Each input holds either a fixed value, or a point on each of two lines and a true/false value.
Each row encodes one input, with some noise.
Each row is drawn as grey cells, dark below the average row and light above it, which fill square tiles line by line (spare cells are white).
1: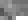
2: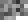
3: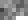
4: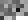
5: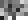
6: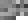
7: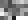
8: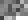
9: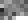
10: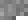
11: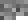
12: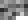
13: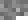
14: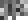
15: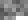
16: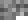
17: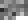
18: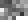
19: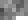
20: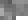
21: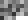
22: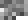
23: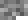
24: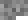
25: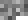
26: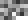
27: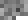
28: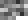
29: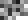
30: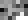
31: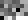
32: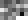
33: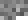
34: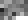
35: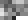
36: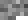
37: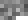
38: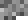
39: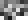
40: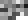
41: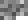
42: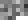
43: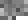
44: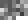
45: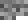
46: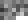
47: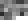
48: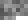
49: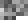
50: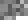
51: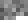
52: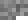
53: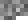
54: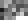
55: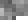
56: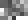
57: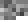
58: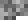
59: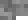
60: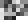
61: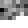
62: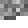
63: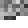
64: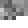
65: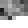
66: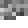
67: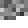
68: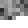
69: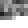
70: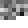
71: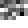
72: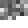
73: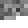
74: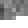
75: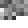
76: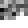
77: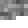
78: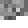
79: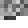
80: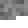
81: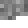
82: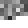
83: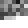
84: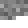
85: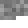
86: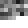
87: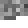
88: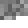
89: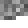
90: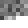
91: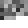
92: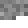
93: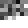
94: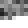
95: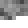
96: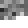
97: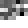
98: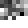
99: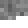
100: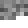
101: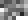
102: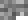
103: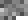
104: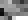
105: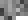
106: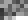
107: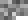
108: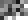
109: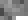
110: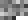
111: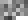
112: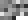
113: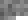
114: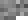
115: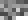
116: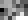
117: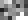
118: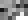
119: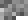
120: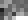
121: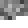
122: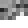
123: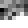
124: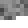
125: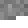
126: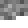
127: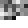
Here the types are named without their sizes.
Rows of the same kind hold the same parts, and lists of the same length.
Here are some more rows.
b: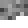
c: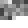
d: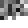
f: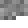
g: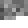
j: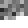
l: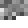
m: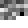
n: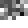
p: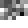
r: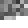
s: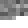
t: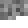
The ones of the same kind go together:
b, d, f, g, j, l, m, n, p, r, s, t
c

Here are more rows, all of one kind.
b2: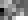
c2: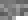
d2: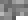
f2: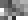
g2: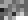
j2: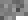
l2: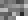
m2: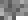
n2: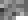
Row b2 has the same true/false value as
j2 and l2.
